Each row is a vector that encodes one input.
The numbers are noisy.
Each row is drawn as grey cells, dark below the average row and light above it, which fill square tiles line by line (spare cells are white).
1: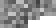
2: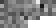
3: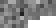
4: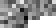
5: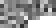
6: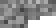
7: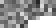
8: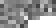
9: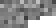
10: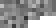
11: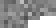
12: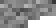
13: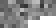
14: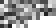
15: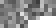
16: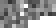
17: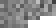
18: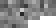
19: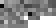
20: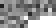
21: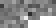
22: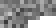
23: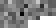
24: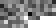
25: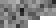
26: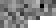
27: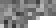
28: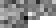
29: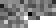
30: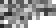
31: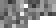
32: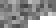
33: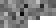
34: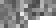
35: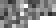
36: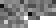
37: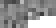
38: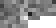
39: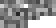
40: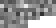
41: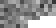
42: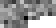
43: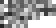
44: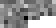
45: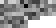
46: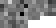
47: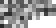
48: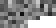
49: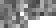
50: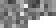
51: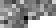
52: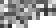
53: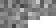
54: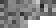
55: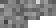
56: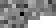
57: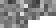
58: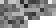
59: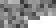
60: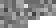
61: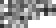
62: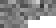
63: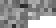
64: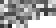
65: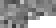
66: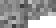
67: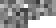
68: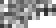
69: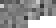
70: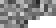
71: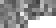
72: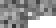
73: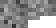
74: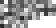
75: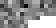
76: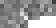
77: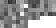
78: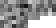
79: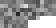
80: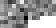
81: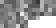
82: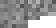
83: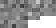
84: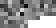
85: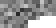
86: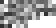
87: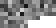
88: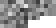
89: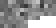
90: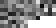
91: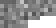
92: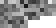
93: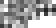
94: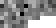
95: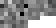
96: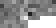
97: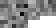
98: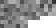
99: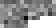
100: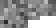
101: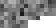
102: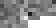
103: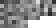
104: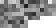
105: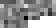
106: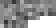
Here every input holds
either a point on a 4-point line, or a list of up to three points on a 5-point line.
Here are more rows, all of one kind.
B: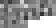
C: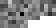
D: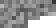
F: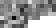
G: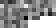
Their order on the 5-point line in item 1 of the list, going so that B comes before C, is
G, B, D, F, C.
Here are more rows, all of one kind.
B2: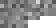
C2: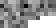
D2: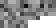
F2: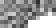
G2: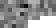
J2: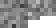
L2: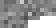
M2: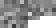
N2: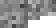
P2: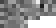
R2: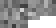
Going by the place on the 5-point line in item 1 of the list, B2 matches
J2, N2 and R2.
